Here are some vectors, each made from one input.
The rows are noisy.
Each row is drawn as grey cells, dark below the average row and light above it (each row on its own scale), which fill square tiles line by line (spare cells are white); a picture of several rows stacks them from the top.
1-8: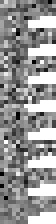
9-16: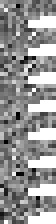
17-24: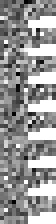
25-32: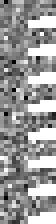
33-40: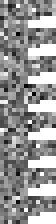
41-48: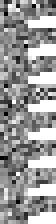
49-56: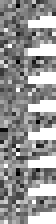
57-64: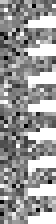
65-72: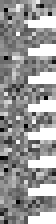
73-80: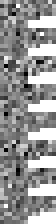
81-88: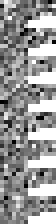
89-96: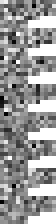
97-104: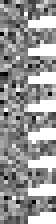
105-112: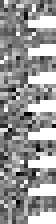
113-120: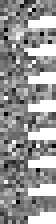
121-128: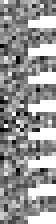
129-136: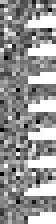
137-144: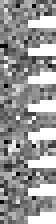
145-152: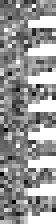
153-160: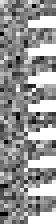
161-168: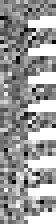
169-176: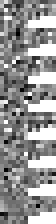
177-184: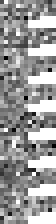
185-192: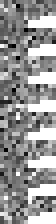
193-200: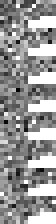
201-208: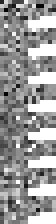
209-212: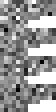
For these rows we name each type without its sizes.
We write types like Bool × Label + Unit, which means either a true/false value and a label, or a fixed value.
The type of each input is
Bool × (Circle + Unit) × Line.
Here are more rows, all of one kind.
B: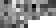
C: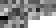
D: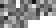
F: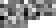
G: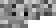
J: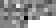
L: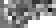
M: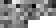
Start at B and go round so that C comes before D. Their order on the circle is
B, M, C, J, L, D, F, G.
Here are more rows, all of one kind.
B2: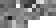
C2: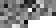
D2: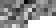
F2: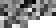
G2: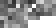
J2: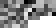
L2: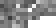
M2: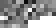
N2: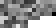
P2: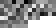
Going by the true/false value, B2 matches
G2 and L2.
